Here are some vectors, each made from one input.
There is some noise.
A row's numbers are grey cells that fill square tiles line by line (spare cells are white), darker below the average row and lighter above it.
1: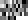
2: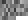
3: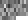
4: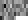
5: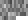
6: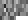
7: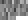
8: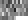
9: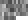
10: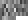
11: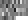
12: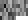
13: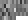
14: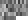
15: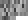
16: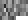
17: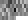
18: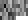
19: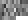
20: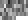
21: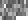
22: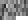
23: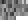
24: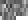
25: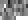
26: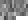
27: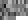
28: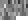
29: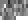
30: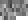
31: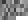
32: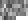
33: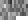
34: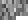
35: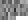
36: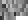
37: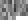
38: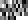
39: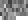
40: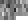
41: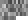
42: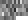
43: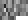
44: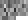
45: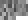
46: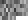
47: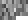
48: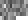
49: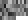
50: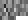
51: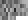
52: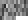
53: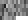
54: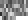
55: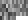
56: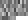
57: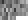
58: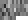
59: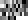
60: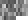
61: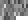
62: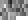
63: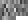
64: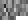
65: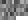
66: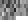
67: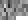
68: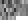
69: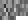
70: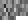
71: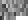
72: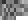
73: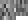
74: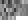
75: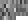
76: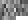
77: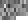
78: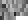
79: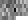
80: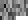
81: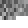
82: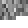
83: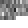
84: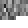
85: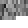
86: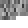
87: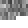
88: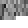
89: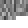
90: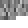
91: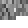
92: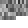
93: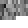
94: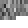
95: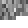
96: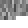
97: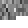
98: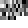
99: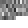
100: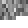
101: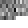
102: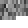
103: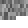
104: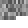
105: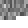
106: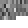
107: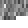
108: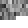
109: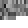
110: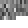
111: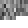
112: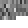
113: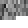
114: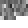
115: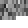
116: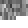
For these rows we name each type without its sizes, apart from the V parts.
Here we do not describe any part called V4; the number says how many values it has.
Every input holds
a list of items, each a true/false value and a value of V4.
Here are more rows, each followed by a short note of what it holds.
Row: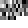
the empty list
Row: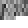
a list of one item
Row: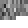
a list of one item
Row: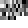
the empty list
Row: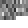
a list of two items
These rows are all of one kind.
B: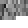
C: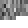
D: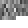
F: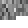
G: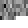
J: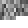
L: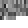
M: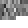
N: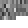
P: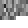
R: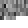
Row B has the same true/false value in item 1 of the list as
G, L and R.
